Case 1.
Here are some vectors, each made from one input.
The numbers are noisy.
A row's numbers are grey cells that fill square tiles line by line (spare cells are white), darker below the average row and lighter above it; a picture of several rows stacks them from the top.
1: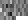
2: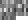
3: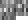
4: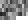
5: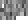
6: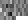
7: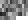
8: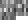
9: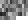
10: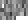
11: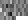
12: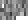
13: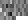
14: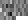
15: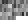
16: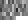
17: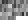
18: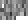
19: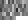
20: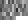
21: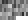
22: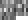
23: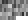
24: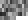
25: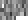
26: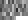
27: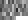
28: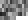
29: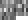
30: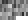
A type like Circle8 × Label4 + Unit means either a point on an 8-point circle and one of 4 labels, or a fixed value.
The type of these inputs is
Label6.
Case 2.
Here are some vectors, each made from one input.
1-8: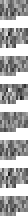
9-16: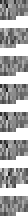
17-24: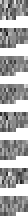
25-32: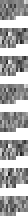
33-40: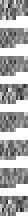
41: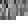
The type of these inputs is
Line6.
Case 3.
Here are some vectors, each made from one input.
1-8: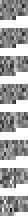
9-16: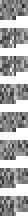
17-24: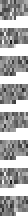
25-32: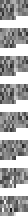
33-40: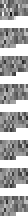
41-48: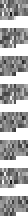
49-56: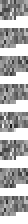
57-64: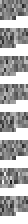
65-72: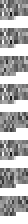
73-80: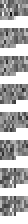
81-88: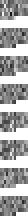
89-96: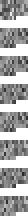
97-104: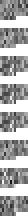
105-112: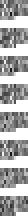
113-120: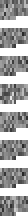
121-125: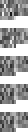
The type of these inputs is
Line6.
